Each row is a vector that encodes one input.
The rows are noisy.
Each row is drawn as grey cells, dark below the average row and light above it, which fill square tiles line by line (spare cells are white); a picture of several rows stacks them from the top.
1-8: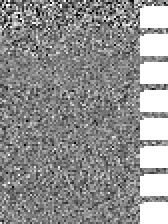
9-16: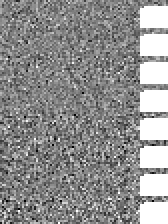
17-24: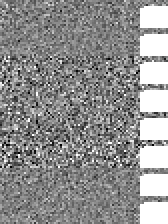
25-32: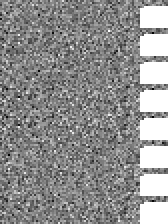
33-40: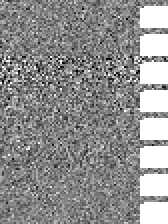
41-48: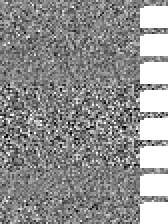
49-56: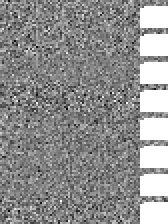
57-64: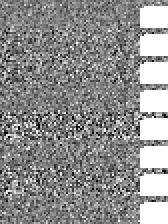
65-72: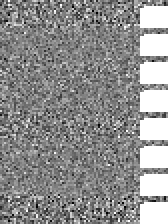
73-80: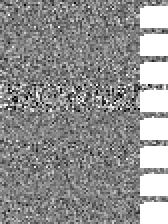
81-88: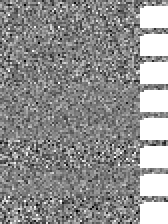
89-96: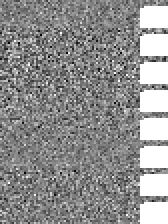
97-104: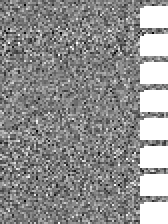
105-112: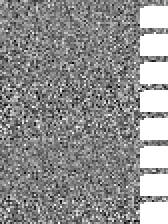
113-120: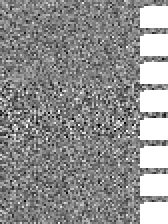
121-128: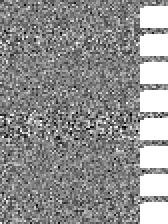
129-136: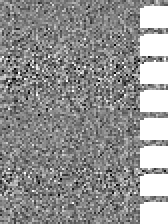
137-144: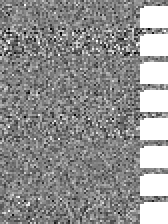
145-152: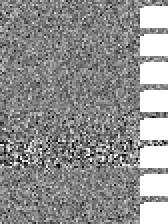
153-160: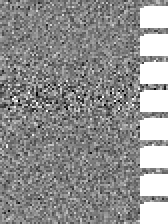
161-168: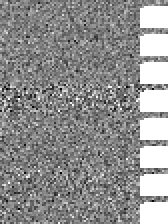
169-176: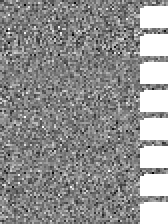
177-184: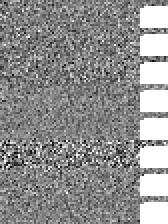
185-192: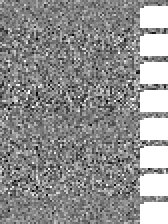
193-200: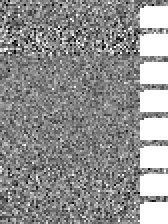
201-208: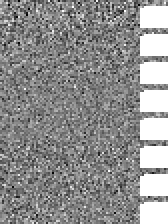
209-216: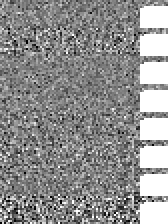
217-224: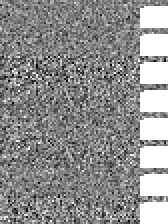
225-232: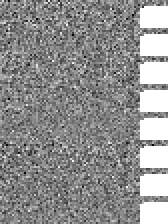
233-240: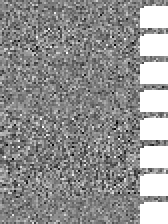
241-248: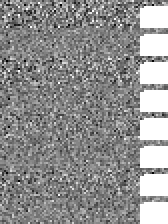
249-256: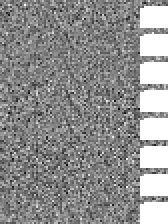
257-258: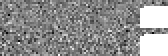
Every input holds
a list of up to two points on an 11-point circle.
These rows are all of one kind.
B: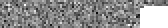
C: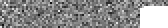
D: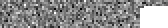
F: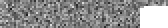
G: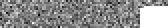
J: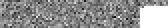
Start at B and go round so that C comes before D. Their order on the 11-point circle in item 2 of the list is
B, C, F, D, G, J.
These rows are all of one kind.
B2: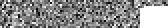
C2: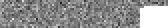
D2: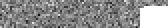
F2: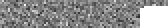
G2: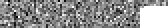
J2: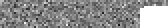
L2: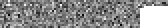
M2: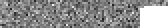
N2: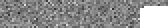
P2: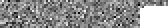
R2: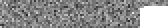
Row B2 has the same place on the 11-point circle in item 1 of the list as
M2 and R2.
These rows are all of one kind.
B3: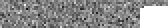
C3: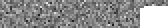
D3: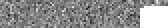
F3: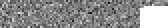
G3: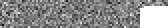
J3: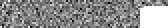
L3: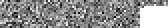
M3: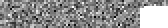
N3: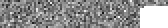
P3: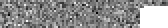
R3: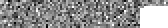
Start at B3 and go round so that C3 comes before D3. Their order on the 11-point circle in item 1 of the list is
B3, C3, M3, G3, J3, F3, R3, D3, P3, N3, L3.
